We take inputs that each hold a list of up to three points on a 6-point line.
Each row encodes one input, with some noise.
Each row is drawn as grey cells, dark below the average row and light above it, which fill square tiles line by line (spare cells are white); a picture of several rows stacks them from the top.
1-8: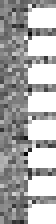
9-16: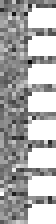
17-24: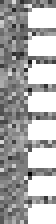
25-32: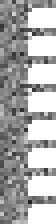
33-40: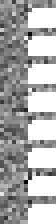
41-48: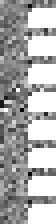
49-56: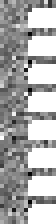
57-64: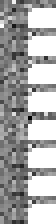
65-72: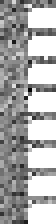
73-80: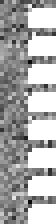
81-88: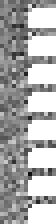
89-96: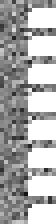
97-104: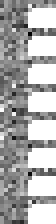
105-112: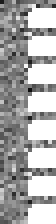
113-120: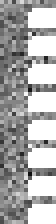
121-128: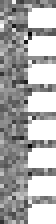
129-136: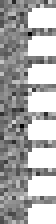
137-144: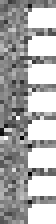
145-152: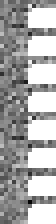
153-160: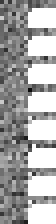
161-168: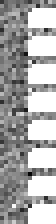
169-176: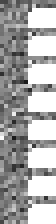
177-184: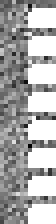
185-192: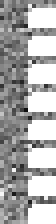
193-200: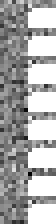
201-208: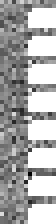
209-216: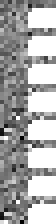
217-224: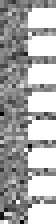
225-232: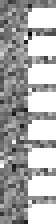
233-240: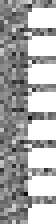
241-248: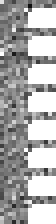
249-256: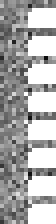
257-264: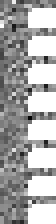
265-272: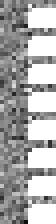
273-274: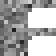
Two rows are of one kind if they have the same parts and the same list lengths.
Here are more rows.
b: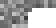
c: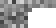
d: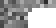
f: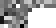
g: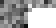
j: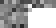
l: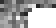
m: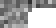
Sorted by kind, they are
b, c
d, l, m
f
g, j

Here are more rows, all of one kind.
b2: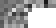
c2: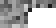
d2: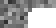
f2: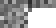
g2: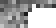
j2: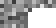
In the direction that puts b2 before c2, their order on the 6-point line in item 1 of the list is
b2, j2, d2, f2, c2, g2.
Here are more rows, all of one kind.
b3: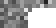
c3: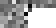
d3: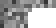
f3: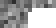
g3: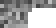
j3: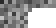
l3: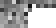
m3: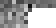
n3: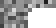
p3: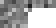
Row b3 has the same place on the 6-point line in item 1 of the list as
d3 and n3.
